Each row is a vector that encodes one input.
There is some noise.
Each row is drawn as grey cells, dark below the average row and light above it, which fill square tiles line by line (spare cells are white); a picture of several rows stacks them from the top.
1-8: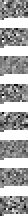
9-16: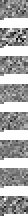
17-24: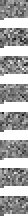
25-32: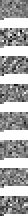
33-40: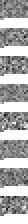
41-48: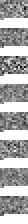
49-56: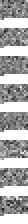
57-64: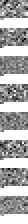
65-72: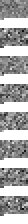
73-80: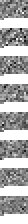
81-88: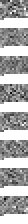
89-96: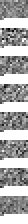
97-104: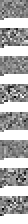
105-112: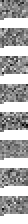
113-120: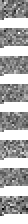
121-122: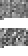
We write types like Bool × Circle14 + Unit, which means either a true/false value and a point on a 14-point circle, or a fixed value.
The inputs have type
Line13.
